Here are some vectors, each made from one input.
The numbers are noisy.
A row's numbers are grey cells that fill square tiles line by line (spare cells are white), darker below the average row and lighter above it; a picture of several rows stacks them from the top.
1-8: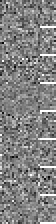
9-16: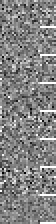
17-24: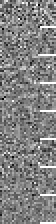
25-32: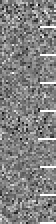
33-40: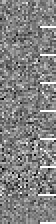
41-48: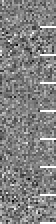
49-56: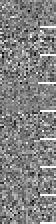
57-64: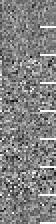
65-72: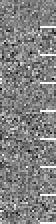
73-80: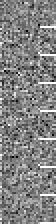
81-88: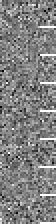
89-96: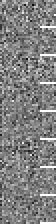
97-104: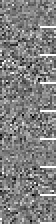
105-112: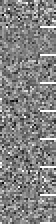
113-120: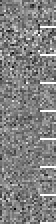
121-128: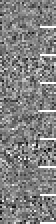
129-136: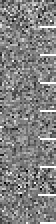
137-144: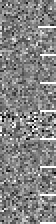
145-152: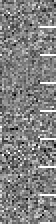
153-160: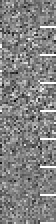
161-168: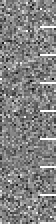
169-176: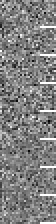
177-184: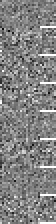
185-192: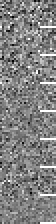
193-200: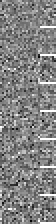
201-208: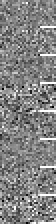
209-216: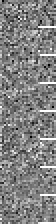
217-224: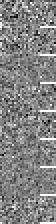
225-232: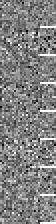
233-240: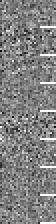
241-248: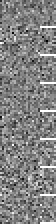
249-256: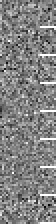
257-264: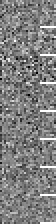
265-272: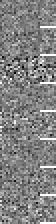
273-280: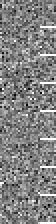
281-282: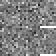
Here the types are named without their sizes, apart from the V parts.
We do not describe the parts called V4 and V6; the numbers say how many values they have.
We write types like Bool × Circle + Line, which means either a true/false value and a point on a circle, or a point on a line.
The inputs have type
(Bool × Bool × Bool + V4) × Line × (Line + V6).
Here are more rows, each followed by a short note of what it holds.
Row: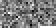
a point on a line, three true/false values and a value of V6
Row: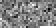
a point on a line, three true/false values and a value of V6
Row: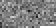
a point on each of two lines and three true/false values
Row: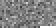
a point on each of two lines and three true/false values
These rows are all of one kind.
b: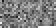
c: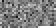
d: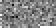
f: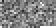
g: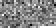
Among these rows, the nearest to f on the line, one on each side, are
c and g.
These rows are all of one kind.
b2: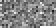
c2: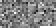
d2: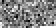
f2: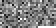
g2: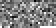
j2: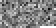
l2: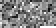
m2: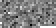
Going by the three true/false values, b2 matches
c2 and d2.
